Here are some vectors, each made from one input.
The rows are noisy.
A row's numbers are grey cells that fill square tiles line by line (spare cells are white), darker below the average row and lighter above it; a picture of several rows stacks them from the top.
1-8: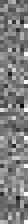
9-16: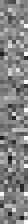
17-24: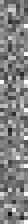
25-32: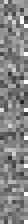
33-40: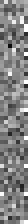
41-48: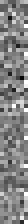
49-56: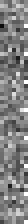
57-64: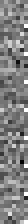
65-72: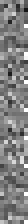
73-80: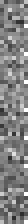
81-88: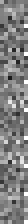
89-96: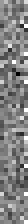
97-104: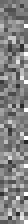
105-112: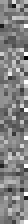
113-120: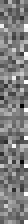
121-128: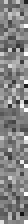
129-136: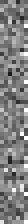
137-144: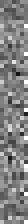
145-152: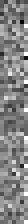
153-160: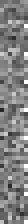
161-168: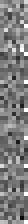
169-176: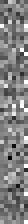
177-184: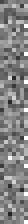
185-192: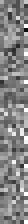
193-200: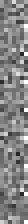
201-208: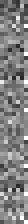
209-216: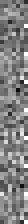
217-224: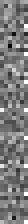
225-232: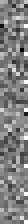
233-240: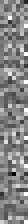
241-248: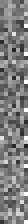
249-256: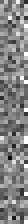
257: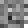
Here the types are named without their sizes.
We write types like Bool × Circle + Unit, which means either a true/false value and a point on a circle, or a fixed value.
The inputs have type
(Bool × Bool × Bool + Unit) × (Circle + Unit) × Tree.
